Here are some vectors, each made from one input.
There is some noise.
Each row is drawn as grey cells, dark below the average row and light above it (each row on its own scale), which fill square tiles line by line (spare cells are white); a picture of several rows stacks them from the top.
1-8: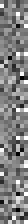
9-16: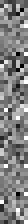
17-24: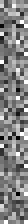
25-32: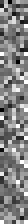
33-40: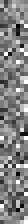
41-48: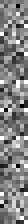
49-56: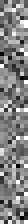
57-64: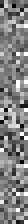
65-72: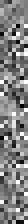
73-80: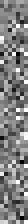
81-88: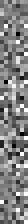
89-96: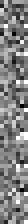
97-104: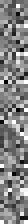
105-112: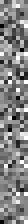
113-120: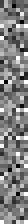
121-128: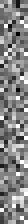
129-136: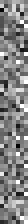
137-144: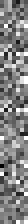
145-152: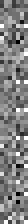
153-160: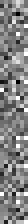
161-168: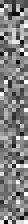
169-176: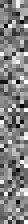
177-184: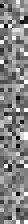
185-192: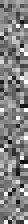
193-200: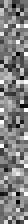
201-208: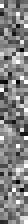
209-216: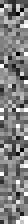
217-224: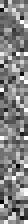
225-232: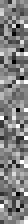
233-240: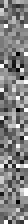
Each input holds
a point on a 6-point line and four true/false values.
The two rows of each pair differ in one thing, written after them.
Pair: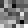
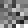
one of the four true/false values
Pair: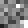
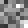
one of the four true/false values
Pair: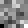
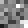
one of the four true/false values
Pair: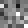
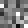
one of the four true/false values
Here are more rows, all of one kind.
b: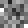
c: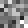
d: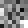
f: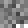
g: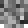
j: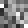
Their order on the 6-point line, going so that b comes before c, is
g, f, b, d, c, j.
